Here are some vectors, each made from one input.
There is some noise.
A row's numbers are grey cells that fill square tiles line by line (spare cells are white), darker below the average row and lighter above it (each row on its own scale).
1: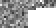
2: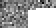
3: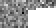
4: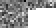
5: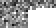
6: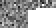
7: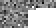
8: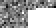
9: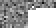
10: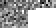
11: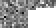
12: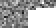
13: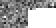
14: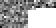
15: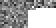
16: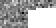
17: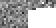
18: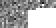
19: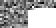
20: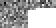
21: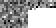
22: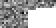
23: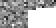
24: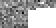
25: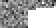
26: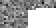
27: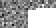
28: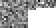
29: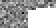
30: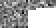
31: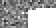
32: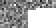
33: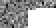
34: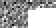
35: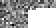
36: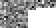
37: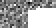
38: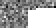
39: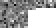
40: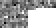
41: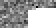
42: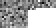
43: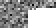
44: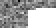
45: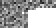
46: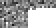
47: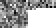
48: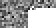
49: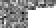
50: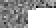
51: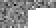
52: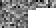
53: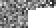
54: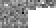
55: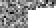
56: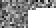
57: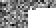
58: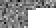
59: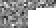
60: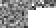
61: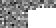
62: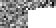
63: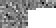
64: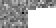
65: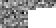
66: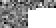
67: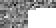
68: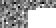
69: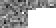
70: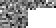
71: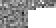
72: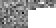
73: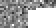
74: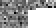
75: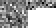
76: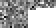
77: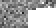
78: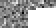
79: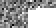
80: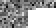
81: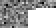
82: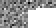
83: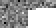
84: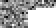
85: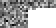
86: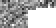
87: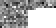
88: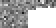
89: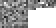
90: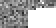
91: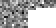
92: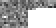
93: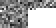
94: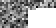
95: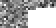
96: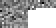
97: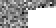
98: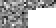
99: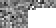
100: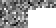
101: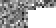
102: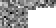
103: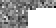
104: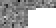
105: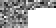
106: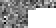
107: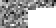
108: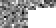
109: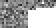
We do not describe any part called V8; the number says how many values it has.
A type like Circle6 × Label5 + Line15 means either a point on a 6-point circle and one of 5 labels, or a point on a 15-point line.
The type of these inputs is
Line6 × (Tree7 + Unit) + V8.
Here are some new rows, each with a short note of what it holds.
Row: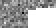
a value of V8
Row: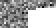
a value of V8
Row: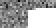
a point on a 6-point line and a node of a 7-node tree
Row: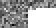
a point on a 6-point line
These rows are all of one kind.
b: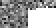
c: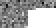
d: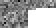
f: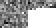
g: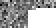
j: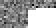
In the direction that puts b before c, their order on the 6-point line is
b, j, c, d, f, g.
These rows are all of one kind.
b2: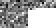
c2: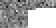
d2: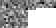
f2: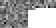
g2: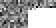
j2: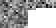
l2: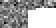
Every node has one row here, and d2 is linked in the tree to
l2.
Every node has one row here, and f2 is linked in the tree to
c2, g2 and l2.
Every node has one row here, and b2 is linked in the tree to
c2.
